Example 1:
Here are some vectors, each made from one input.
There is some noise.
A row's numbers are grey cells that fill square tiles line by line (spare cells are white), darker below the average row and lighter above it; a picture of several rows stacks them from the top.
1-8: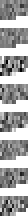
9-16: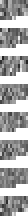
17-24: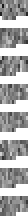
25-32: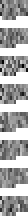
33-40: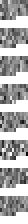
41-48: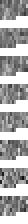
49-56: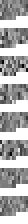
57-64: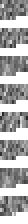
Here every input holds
a point on an 11-point line.
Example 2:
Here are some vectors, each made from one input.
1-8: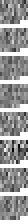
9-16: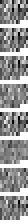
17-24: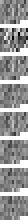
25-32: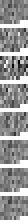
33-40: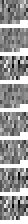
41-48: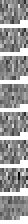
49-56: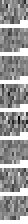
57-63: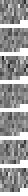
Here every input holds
a point on a 6-point line.
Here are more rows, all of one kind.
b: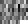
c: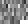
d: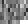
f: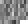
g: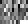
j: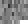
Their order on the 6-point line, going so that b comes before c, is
g, b, d, j, f, c.
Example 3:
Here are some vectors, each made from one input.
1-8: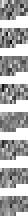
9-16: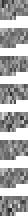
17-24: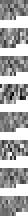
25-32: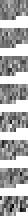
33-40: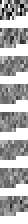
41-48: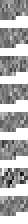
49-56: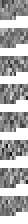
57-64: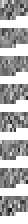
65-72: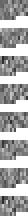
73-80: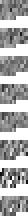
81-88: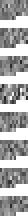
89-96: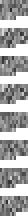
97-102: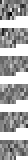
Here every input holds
a point on a 6-point circle.
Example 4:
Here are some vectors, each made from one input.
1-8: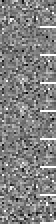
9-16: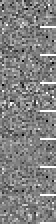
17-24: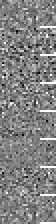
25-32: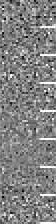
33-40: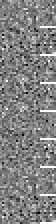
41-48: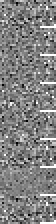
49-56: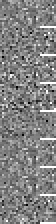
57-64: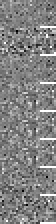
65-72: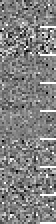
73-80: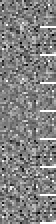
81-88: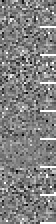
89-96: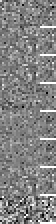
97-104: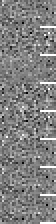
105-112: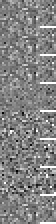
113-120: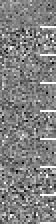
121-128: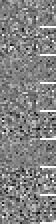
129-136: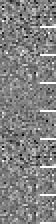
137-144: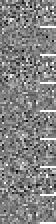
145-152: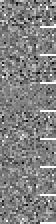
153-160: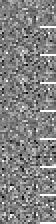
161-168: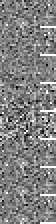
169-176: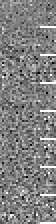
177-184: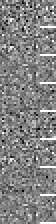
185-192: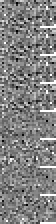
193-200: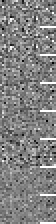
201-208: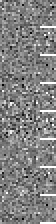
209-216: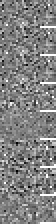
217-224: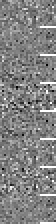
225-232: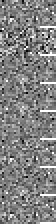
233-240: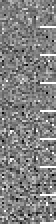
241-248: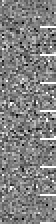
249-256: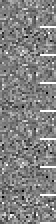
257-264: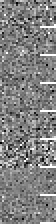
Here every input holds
either a fixed value, or a node of a 10-node tree.
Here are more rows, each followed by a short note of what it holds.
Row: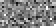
a node of a 10-node tree
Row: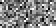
a fixed value
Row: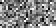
a fixed value
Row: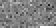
a node of a 10-node tree
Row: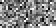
a fixed value
